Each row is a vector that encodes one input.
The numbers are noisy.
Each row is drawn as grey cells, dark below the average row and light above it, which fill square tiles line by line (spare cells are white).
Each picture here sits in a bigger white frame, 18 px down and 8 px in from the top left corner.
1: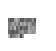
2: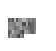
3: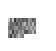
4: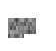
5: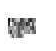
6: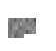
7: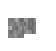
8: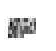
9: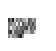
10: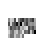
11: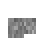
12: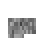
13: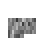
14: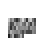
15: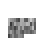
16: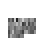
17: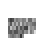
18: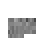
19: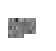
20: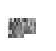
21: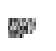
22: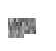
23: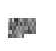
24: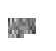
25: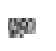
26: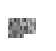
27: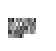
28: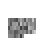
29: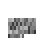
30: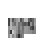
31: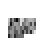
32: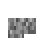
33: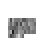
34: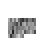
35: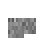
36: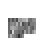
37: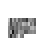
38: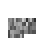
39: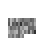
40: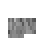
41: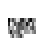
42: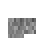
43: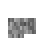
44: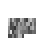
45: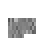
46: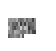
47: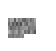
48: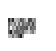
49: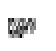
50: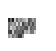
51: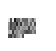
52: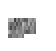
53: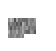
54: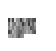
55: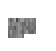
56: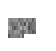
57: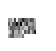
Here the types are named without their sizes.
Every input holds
a node of a tree and a true/false value.
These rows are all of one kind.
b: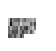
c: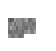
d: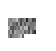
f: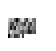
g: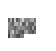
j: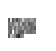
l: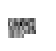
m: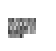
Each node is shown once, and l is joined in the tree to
c and f.
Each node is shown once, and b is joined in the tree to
c.
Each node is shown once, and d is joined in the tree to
f and m.
